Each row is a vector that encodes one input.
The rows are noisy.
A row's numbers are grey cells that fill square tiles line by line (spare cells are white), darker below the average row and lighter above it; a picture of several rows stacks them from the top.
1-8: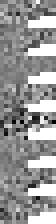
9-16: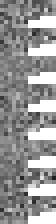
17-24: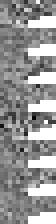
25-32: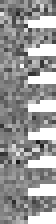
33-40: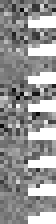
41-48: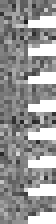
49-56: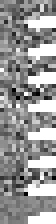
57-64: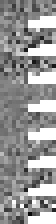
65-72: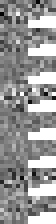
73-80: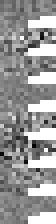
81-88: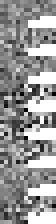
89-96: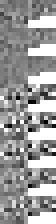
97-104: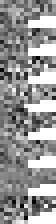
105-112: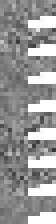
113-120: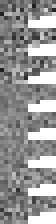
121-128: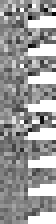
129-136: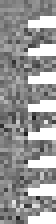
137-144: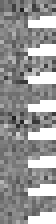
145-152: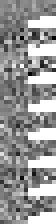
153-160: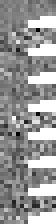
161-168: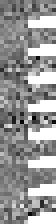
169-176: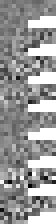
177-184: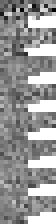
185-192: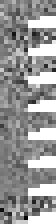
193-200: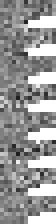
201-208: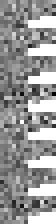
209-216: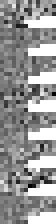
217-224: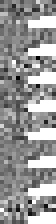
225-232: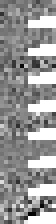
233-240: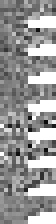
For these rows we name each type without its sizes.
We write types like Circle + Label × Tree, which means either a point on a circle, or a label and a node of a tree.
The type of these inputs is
(Bool × Bool × Bool + Circle) × Line.
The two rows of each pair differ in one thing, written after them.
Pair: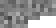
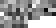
one of the three true/false values
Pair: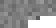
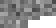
the place on the line
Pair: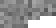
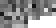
the place on the line
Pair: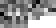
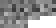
the place on the line
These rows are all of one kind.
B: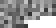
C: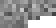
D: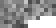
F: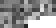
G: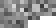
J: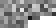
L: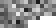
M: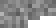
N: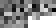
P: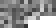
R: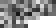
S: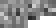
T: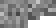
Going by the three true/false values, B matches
C, J, L and T.
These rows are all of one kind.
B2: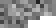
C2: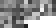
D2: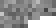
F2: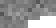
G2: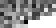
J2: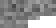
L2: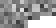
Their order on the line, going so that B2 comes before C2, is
B2, C2, L2, D2, J2, G2, F2.
